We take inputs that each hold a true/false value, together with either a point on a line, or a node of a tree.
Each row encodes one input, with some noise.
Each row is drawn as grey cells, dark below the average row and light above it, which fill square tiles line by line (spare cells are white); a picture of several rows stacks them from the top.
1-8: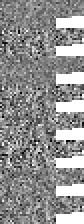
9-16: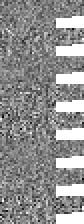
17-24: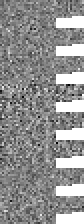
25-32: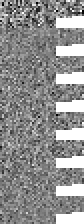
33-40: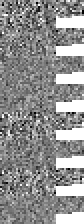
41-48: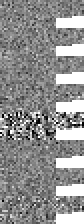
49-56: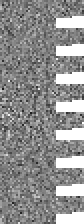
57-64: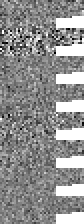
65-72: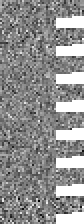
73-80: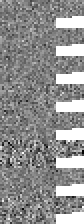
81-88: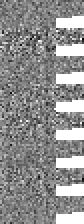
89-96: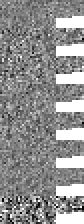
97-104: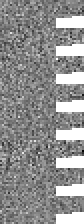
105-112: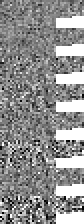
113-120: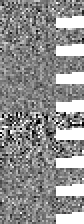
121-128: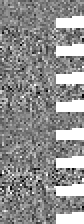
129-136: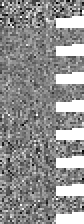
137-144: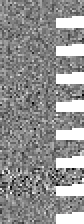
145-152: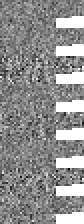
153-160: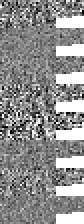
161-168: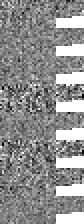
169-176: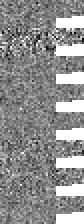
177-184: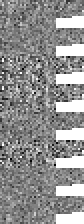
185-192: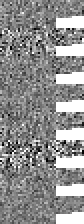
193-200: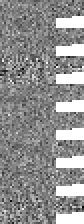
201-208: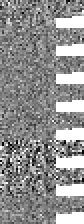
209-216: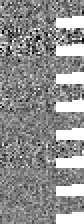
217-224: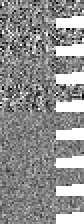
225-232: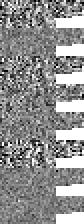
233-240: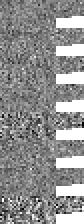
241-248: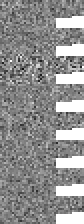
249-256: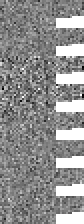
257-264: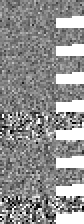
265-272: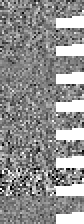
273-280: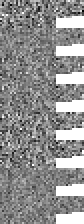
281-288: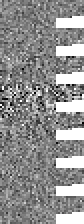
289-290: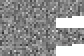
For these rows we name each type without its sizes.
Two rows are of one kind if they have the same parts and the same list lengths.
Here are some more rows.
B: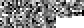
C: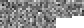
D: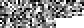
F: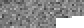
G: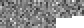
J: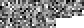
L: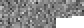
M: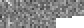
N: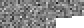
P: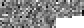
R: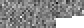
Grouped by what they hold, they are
B, F, J, L, N, R
C, D, G, M, P

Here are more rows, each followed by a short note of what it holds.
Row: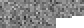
a point on a line and a true/false value
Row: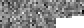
a point on a line and a true/false value
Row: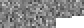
a point on a line and a true/false value
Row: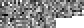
a node of a tree and a true/false value
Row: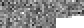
a point on a line and a true/false value
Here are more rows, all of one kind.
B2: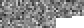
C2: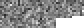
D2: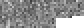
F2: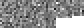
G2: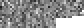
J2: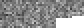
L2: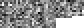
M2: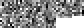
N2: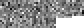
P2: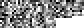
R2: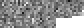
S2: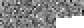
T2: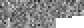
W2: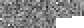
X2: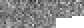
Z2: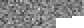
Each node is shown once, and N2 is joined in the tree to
F2 and T2.
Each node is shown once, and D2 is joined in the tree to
G2.
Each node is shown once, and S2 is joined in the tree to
B2, J2 and P2.
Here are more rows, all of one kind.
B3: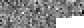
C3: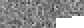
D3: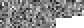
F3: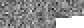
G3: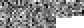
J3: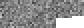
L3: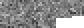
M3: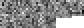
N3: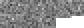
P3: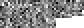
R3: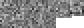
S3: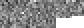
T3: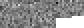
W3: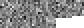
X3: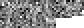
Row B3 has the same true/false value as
F3, G3, J3 and S3.
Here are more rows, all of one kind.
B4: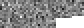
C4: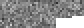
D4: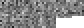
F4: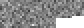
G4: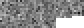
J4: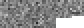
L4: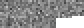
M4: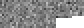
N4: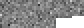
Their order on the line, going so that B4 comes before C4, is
B4, F4, M4, J4, L4, N4, D4, G4, C4.
